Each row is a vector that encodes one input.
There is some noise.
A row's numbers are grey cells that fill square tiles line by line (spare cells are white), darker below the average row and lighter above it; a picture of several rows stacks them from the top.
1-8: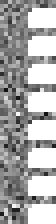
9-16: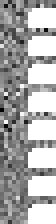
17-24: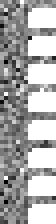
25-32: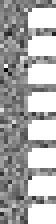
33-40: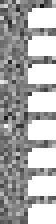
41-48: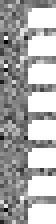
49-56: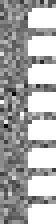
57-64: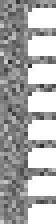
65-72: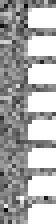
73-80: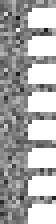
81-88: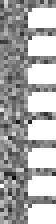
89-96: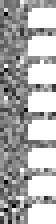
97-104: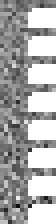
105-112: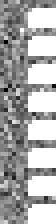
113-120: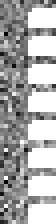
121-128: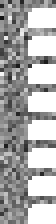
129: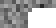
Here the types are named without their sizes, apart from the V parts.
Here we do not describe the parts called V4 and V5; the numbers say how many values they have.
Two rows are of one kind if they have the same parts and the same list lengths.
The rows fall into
2 kinds.
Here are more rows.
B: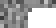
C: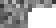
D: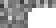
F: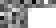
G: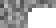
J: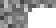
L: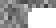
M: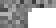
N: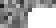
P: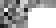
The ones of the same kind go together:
B, C, D, F, G, M, N, P
J, L

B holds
a label, three true/false values, a value of V4 and a value of V5.
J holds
a label, a value of V4 and a value of V5.
